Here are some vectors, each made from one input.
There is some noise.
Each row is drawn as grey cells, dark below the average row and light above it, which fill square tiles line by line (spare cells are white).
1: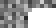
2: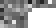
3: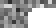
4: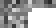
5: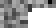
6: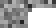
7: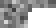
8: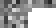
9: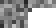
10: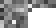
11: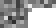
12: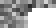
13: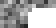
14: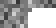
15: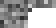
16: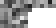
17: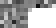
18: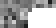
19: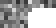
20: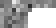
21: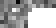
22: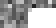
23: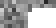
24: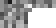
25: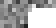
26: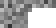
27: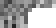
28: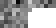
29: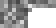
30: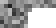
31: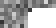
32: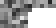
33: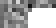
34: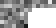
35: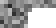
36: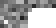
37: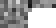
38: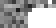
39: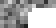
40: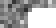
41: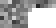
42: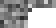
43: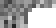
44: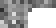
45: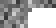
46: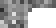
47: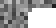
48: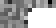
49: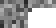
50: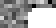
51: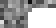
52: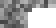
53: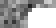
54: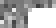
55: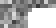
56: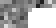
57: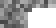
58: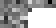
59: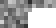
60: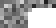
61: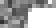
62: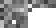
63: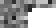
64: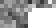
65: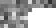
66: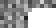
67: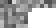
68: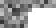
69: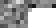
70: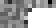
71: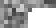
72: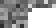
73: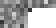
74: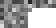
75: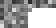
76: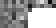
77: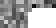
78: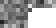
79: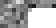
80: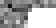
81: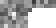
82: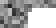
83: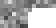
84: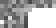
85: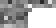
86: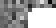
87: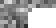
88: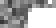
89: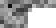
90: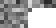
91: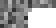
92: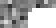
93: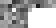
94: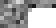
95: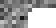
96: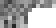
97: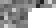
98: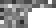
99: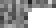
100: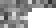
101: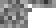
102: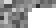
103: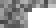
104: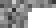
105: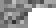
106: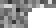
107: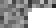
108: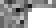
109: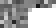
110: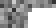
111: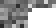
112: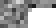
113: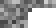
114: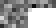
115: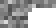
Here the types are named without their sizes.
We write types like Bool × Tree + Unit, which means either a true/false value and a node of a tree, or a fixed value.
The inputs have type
Label × Label.
